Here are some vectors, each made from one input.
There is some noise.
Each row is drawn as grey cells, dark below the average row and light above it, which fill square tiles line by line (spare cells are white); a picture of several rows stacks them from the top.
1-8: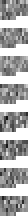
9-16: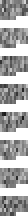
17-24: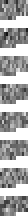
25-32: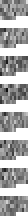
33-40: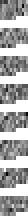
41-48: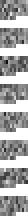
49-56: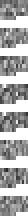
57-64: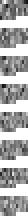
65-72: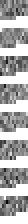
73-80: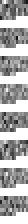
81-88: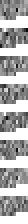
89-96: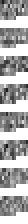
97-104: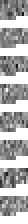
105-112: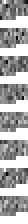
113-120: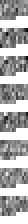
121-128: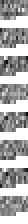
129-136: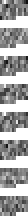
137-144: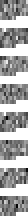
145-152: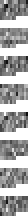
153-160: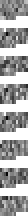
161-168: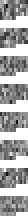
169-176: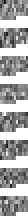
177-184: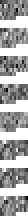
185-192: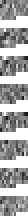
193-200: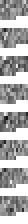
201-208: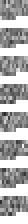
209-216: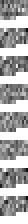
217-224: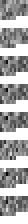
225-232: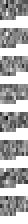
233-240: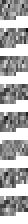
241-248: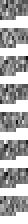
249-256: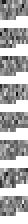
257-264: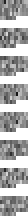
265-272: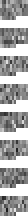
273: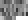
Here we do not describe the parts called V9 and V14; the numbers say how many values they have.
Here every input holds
either a point on an 11-point circle, a point on a 5-point line and a value of V14, or a value of V9.
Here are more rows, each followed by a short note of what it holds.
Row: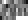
a value of V9
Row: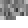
a point on an 11-point circle, a point on a 5-point line and a value of V14
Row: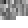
a point on an 11-point circle, a point on a 5-point line and a value of V14
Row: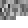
a point on an 11-point circle, a point on a 5-point line and a value of V14
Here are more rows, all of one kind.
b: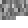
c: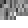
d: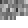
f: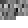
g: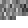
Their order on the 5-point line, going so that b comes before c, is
d, f, b, g, c.
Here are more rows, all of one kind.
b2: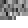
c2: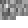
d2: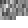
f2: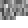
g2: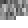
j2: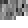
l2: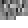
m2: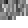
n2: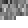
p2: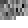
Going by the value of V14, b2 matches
j2, l2 and p2.
